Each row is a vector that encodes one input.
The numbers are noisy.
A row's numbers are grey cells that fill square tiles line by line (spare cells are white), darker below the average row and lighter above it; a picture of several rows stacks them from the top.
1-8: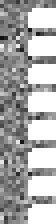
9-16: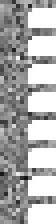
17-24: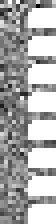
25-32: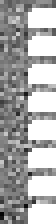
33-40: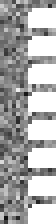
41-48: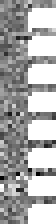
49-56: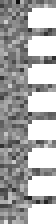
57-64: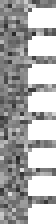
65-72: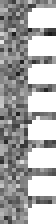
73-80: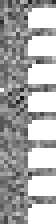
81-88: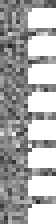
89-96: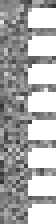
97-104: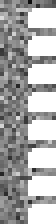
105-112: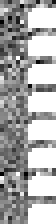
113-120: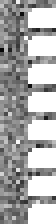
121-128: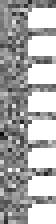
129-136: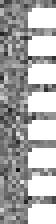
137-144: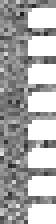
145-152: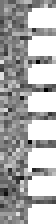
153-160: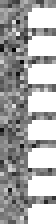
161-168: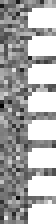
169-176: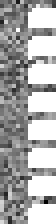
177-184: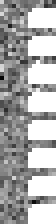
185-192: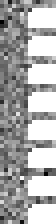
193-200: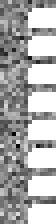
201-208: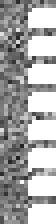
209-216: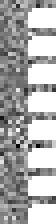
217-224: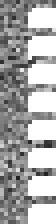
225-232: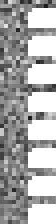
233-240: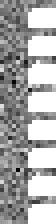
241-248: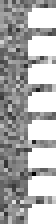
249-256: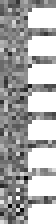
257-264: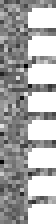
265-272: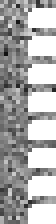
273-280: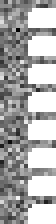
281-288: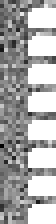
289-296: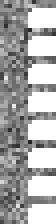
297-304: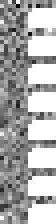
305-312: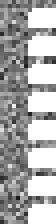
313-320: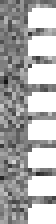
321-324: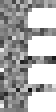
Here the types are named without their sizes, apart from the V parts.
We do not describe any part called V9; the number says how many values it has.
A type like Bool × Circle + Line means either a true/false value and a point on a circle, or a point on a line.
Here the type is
(Bool × Bool × Bool + Unit) × V9 + Line.
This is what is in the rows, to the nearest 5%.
About 50% of them hold a point on a line. The rest hold a value of V9, together with either a fixed value, or three true/false values.
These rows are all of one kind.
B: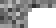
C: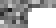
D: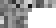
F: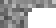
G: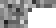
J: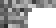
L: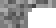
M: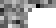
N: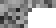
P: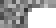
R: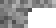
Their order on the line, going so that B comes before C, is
G, M, J, R, F, N, B, P, D, C, L.
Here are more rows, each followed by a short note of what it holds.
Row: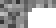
three true/false values and a value of V9
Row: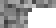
a point on a line
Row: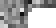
three true/false values and a value of V9
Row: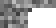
a point on a line
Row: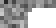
three true/false values and a value of V9
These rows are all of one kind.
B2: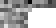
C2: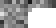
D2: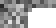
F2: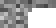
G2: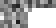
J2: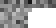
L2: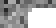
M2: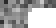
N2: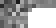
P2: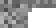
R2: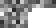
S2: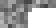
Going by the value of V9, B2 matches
C2, F2 and M2.
